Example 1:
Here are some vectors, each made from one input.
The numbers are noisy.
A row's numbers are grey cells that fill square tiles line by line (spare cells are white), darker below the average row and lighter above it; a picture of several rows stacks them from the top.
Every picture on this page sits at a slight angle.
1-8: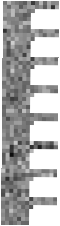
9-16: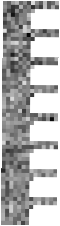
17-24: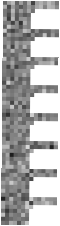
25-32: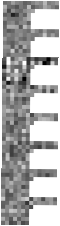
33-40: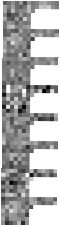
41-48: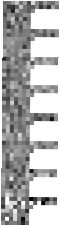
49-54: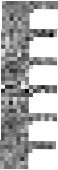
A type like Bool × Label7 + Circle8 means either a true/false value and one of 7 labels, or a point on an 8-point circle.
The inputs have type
Bool × Tree7 + Unit.
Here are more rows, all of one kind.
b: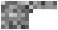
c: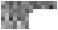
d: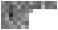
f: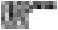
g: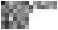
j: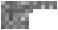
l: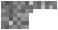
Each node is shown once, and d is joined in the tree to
c, j and l.
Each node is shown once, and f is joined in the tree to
c.
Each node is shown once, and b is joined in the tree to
j.
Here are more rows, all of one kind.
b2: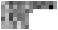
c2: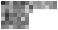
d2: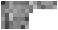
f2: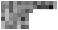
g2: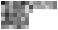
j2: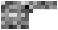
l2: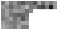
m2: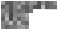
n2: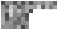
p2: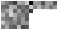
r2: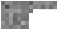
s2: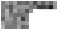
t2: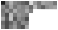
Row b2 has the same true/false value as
c2, g2 and m2.
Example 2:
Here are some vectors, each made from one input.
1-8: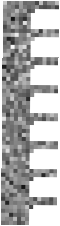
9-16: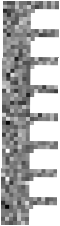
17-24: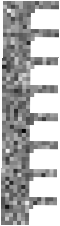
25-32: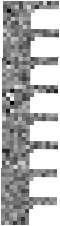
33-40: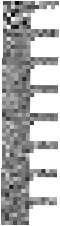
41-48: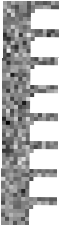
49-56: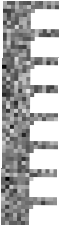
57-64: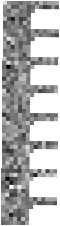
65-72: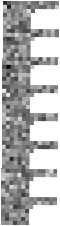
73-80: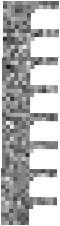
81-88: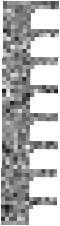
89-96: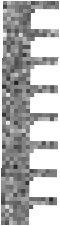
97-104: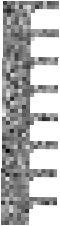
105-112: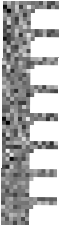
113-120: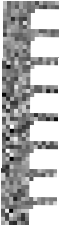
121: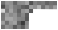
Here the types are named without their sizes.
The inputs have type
(Bool × Bool × Bool + Unit) × Line × Line.
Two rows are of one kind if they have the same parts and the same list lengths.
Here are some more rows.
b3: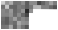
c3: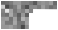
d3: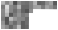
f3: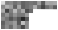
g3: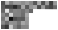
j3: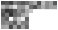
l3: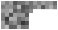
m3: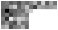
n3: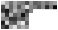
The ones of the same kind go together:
b3, c3, d3, f3, g3, l3
j3, m3, n3

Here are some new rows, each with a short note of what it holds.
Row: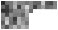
a point on each of two lines
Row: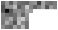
a point on each of two lines
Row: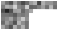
a point on each of two lines
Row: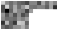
a point on each of two lines
